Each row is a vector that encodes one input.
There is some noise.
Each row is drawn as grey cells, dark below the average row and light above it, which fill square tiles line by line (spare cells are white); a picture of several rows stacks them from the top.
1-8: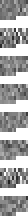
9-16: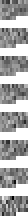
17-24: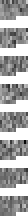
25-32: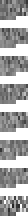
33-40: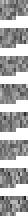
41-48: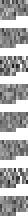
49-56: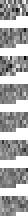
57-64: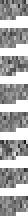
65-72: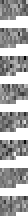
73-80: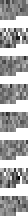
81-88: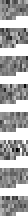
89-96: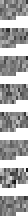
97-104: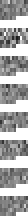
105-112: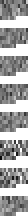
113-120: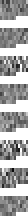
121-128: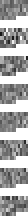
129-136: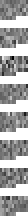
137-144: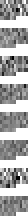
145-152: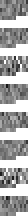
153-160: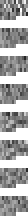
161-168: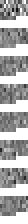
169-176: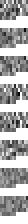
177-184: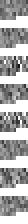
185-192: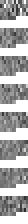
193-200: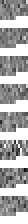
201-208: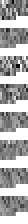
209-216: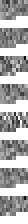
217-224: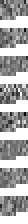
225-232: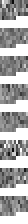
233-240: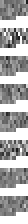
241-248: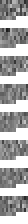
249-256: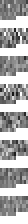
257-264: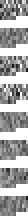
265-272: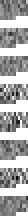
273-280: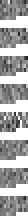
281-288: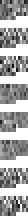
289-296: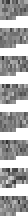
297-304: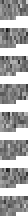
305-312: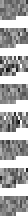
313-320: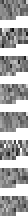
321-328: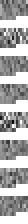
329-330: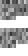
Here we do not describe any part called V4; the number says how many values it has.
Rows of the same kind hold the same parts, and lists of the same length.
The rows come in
4 kinds.
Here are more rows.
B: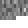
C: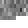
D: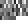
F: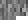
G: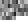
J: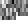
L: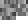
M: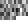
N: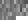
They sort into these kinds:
B, C, F, L, N
D, M
G
J

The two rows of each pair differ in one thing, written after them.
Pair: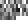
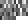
the true/false value
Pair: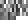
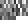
the value of V4
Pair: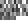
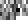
the value of V4
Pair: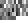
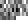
the true/false value
